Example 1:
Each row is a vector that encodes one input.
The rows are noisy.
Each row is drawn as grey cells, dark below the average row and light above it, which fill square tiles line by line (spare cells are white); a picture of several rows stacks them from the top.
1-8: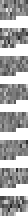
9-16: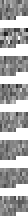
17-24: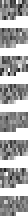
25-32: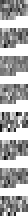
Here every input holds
either a fixed value, or three true/false values.
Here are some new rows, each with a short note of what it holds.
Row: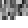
three true/false values
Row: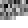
a fixed value
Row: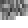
a fixed value
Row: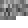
three true/false values
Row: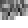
a fixed value
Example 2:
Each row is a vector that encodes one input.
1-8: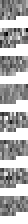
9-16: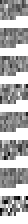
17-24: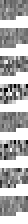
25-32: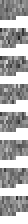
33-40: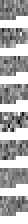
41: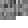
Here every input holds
either a fixed value, or three true/false values.
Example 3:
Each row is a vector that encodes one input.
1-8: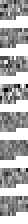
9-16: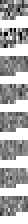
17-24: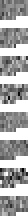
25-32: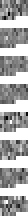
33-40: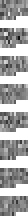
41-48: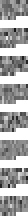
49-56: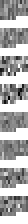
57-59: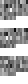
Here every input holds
a point on an 11-point line.
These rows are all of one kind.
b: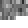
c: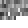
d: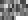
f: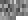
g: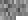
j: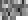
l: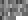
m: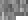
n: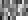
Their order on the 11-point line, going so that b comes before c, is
n, d, l, b, c, j, g, f, m.
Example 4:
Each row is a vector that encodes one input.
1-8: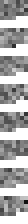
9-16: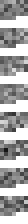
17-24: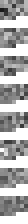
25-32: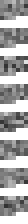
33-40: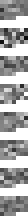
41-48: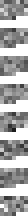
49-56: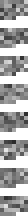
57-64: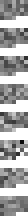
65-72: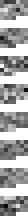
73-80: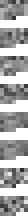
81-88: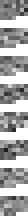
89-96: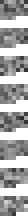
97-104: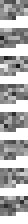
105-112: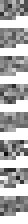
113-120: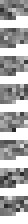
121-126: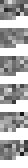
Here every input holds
a point on a 13-point line.
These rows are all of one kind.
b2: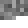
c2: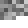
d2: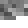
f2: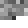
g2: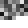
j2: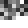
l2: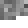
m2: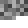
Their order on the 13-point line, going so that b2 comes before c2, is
g2, j2, m2, b2, d2, c2, l2, f2.
